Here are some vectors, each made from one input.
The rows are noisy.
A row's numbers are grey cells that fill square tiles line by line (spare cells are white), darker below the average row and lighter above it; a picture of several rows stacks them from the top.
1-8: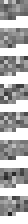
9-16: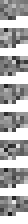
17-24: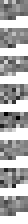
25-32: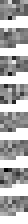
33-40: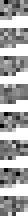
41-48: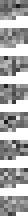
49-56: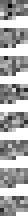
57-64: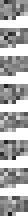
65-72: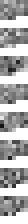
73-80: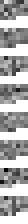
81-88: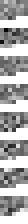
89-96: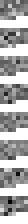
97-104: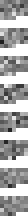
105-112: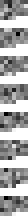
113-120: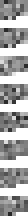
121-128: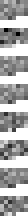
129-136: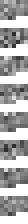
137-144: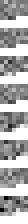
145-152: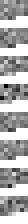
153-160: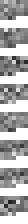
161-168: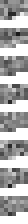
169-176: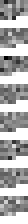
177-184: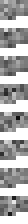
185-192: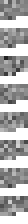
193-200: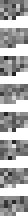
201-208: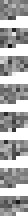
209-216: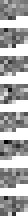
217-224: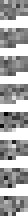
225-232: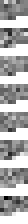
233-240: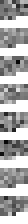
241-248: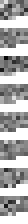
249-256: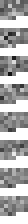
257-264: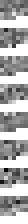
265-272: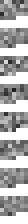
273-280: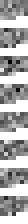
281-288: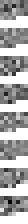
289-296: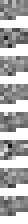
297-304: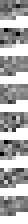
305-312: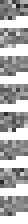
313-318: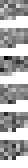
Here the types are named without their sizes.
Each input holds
two labels.
